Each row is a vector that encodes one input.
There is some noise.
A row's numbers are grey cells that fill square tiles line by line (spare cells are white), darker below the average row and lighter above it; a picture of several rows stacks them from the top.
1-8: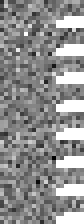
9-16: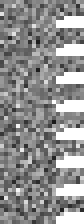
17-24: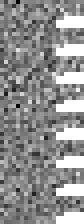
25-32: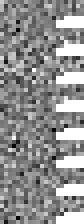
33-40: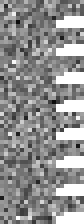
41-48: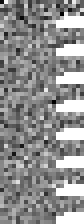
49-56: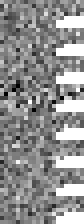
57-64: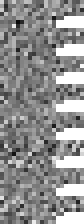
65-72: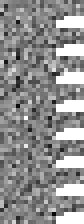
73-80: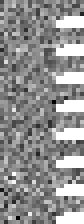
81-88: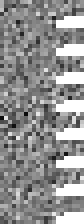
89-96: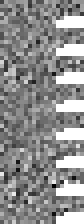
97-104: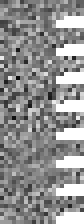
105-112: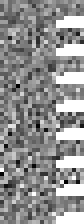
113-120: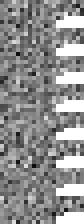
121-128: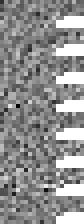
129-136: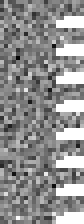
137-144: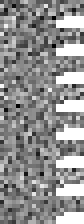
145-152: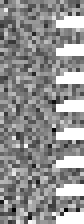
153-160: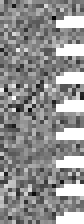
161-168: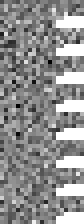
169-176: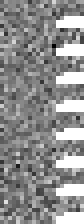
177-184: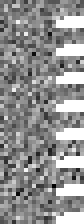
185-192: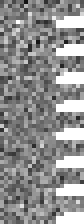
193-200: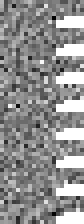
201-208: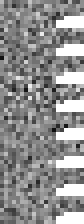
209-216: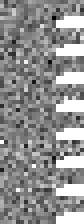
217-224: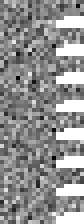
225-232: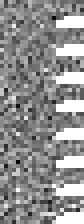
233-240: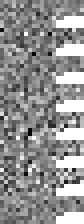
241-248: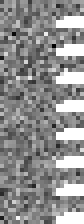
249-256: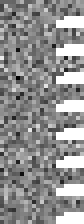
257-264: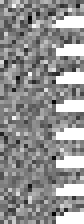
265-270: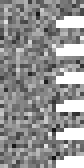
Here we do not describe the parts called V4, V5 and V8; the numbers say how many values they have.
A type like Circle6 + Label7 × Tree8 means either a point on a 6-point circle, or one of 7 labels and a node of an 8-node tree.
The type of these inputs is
(Line10 + V5) × V4 × V8 + Tree11 × Tree11.
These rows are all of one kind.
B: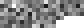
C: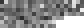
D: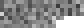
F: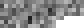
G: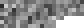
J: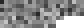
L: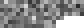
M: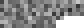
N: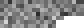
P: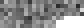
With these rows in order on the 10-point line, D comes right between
B and C.
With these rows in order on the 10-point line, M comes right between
B and L.
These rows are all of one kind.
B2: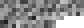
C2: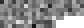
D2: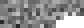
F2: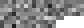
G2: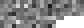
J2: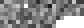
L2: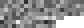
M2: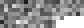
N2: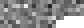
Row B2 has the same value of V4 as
D2 and L2.
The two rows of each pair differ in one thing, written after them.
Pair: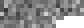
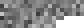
the value of V8
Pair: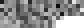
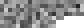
the value of V4
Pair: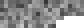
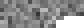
the value of V4
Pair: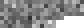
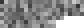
the value of V8
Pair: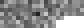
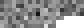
the place on the 10-point line
